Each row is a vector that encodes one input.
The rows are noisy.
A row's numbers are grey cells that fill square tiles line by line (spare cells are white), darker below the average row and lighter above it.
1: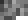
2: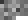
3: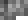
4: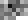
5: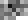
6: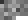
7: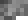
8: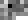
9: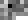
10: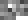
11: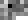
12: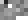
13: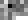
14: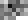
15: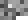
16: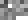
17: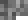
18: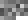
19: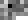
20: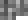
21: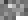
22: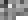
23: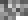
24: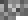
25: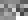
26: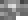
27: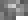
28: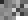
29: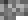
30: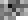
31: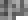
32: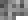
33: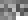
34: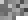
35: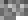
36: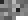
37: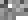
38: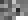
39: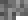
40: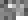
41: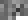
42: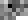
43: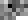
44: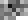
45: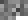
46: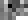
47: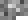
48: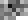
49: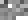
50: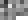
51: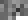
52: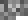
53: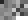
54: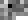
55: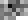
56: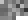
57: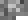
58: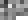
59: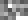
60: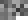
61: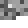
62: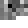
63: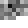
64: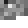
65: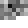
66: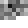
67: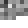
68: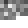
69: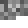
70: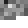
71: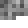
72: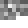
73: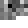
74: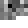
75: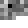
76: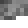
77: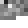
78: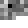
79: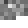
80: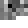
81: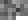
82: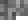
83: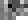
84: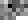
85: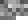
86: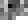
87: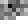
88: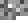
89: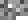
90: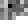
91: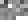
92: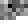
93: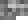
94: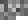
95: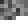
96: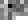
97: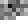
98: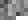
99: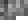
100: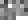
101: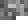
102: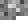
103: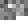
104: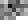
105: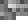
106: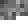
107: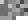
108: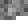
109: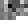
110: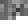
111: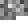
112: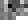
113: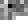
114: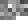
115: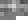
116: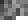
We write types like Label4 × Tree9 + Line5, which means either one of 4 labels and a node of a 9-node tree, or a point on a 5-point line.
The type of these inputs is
Line7 × (Tree14 + Unit).
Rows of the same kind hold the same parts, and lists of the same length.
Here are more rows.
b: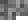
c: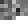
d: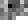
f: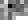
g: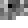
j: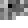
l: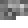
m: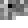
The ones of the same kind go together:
b, c, l
d, f, g, j, m

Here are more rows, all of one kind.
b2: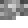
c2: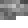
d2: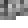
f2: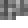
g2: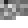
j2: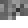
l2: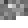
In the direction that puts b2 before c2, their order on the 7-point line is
b2, j2, g2, c2, l2, f2, d2.
